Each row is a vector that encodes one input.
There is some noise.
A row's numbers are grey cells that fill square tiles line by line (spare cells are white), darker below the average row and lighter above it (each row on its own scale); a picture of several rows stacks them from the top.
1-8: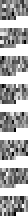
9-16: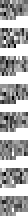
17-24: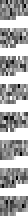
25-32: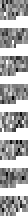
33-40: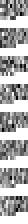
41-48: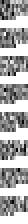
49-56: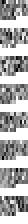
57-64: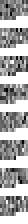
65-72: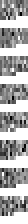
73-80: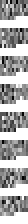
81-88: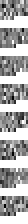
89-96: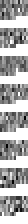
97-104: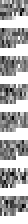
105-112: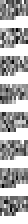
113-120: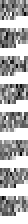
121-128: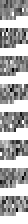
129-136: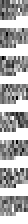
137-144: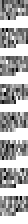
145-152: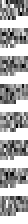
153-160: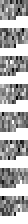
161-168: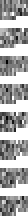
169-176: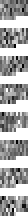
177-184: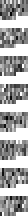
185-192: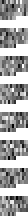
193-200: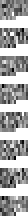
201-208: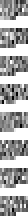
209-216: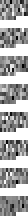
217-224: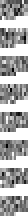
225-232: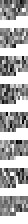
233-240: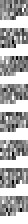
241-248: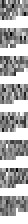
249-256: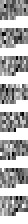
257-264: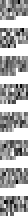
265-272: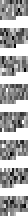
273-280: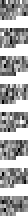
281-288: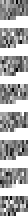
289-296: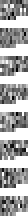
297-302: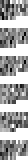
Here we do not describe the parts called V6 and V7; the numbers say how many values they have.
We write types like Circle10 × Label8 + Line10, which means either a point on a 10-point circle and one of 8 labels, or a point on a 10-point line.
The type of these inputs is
Circle8 × Label10 + (Circle11 + V7) × V6.
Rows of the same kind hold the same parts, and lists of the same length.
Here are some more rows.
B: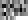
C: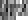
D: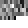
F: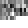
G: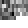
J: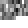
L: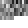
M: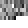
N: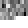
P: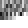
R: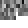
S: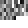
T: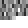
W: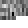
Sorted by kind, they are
B, D, F, M, S
C, L, P, R
G, J, N, T, W

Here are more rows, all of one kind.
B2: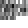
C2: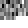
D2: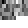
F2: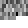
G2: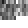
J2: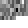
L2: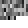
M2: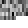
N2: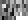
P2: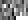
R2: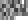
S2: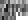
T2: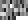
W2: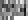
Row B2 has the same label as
J2, L2, S2 and T2.
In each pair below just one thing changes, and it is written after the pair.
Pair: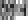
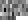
the label
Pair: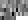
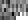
the place on the 8-point circle
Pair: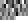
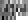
the place on the 8-point circle
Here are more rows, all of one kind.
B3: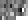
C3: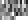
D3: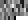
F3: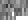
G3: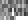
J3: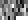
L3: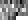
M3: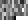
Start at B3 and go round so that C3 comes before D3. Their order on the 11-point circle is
B3, F3, G3, C3, M3, L3, D3, J3.
